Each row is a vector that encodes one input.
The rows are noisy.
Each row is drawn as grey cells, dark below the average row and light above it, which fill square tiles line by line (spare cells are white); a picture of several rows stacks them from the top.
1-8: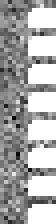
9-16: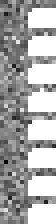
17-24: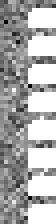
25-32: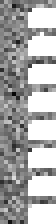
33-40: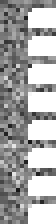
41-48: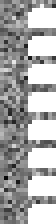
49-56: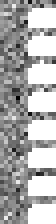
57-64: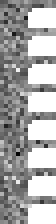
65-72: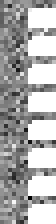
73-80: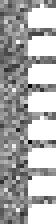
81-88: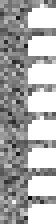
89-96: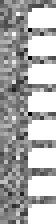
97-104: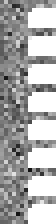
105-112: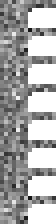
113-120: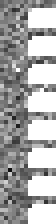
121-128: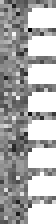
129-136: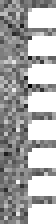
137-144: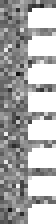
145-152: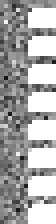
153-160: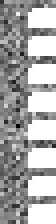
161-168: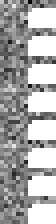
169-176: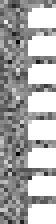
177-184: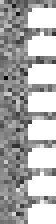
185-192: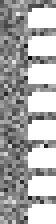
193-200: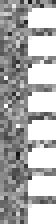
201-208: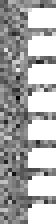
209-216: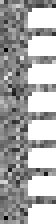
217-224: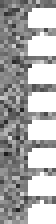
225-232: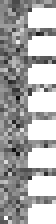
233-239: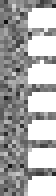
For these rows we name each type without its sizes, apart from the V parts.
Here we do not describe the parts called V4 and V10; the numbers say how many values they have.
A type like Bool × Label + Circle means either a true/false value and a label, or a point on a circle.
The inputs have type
(Line + Tree) × V10 + V4.
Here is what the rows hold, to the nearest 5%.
About 10% of them hold a value of V4. The rest hold a value of V10, together with either a point on a line, or a node of a tree.
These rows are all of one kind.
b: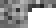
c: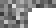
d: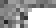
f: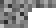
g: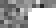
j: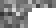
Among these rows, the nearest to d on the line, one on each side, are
f and g.
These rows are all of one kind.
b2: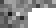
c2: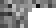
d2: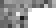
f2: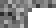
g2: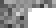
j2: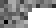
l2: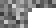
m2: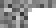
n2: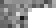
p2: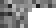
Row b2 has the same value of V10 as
d2, g2 and n2.
